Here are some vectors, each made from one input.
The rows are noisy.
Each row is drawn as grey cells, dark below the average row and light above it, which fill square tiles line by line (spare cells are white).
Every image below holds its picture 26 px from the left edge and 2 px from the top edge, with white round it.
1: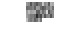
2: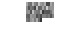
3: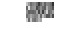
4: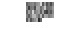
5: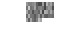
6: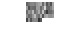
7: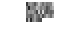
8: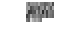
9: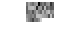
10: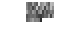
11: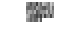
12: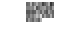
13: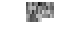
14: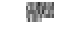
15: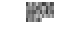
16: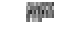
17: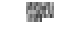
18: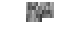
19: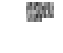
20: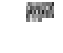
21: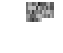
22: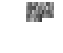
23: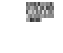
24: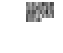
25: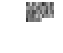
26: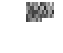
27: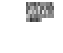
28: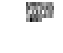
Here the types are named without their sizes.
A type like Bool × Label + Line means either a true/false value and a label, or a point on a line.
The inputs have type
Bool × Bool × Bool.
